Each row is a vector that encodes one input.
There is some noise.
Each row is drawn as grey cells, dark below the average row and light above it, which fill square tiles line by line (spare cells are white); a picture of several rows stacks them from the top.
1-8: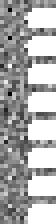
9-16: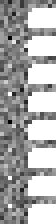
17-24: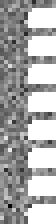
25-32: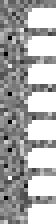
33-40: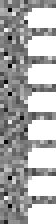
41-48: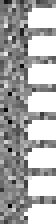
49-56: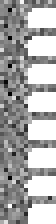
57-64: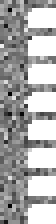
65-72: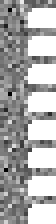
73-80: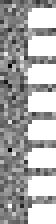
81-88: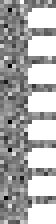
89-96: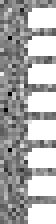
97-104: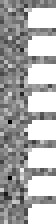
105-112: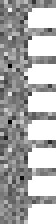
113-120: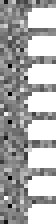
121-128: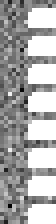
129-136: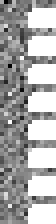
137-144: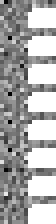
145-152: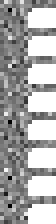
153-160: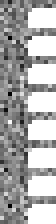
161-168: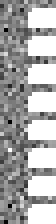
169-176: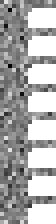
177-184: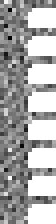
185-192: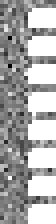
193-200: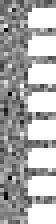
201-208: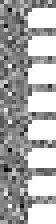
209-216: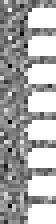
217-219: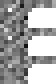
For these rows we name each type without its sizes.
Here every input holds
a point on a line and a true/false value, together with either a fixed value, or a node of a tree.
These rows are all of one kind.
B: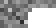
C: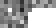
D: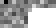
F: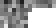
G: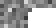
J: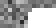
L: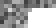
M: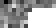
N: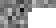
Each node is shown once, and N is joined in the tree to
B and F.
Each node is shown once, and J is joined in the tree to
F.
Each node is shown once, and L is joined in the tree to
M.
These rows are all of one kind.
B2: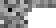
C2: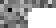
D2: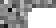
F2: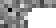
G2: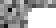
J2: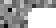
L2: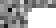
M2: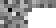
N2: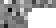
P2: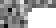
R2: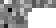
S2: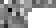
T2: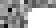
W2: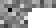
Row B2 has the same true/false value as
F2, M2 and W2.
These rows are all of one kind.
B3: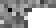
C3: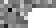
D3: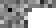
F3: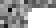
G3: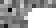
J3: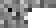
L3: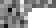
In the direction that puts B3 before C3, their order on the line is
D3, B3, J3, L3, F3, G3, C3.
